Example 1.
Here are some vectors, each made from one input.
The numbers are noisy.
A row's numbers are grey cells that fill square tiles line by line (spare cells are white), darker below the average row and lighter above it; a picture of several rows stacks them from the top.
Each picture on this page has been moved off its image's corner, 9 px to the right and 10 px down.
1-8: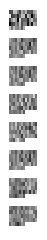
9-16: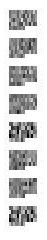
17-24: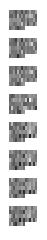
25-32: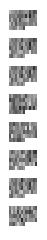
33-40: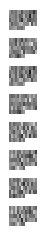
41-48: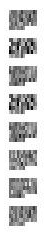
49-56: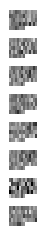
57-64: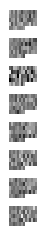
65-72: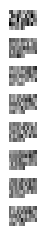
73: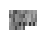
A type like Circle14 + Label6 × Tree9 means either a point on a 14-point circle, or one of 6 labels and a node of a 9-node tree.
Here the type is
Bool × Bool × Bool + Unit.
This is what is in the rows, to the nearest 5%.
About 10% of them hold a fixed value. The rest hold three true/false values.
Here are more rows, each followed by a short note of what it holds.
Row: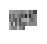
three true/false values
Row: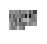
three true/false values
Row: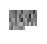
three true/false values
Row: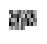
a fixed value
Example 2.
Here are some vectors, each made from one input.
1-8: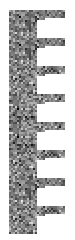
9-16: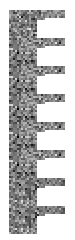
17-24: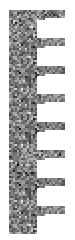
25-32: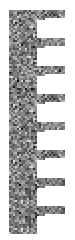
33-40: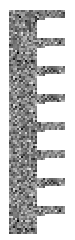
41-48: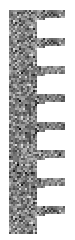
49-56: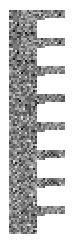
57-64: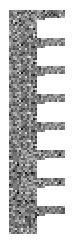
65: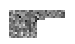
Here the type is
Label4.
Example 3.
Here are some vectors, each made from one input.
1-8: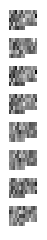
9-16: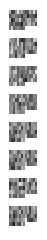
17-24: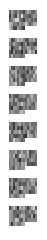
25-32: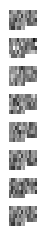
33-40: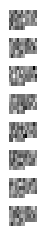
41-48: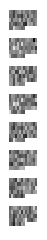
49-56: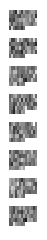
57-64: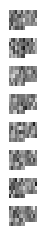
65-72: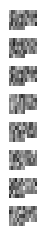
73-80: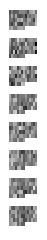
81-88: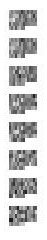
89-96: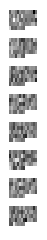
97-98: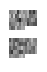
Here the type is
Circle11.
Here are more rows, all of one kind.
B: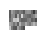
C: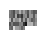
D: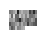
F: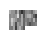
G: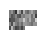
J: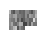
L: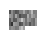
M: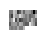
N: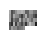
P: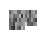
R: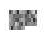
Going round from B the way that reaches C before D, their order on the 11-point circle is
B, F, J, C, N, G, L, R, P, D, M.
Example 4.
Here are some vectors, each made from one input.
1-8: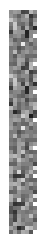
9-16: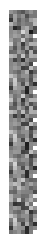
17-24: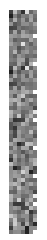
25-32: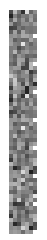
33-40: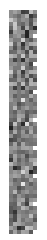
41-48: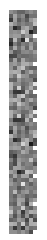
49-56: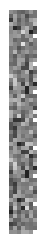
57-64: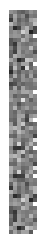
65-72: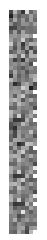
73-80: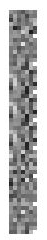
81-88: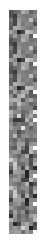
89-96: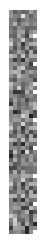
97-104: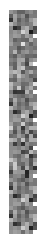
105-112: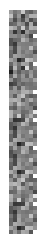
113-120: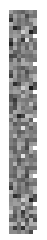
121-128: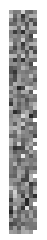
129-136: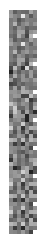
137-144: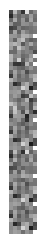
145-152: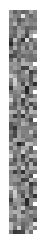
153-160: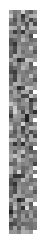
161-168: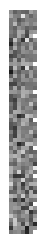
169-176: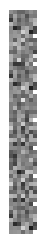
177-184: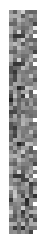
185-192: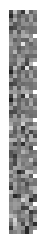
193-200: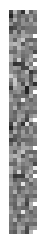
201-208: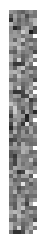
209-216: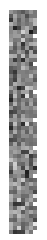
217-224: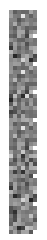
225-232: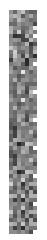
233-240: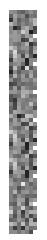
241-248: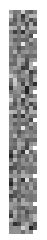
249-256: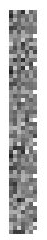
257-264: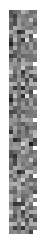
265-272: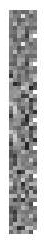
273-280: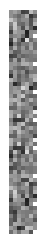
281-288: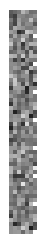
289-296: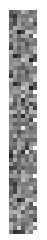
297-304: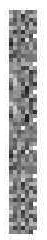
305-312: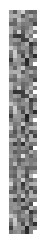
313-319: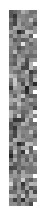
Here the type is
Line7.
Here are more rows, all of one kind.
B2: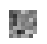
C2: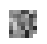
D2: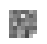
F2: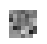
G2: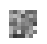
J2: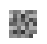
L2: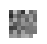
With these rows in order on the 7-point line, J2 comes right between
B2 and G2.
